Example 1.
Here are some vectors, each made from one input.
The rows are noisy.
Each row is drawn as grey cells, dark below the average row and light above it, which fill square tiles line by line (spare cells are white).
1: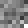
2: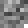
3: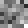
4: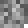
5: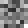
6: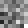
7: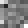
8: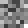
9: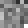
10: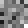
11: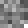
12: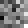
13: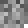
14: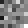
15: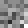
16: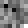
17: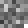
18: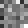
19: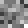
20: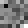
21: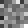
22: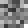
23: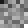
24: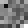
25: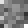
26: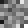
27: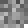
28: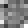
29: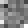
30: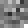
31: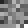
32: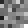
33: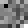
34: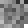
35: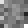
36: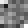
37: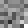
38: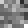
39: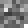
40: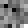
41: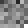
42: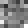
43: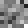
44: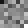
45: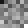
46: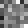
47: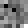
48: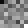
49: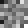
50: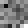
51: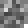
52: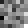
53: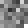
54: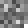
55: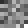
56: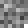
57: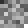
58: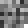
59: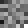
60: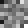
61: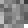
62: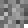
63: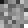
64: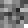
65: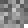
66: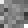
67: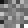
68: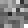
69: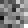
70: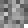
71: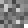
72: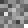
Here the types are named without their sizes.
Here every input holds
a node of each of two trees.
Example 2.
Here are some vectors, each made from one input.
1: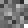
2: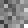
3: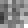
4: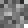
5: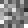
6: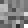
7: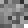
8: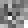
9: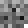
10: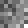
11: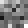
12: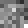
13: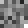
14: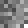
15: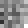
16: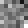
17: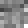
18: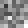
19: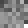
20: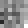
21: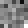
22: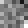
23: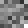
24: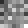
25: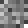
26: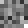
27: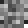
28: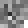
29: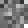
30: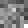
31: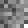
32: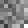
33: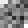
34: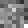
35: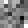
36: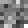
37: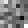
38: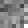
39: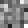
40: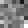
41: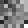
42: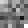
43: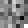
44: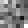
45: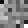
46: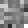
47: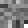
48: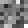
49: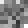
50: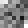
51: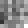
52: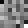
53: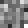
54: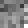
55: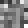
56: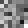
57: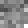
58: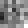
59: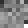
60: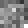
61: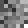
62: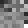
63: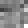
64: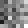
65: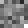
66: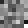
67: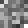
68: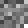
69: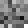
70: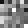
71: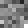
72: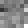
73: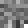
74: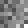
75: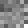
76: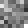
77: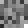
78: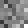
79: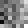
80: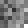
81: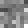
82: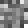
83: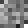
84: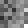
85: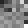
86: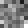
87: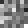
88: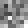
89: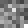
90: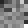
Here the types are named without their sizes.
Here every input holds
a label and a node of a tree.
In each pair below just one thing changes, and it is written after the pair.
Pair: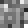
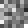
the node of the tree
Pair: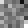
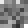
the label
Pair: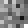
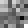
the node of the tree
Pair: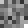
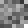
the node of the tree
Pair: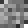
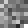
the node of the tree
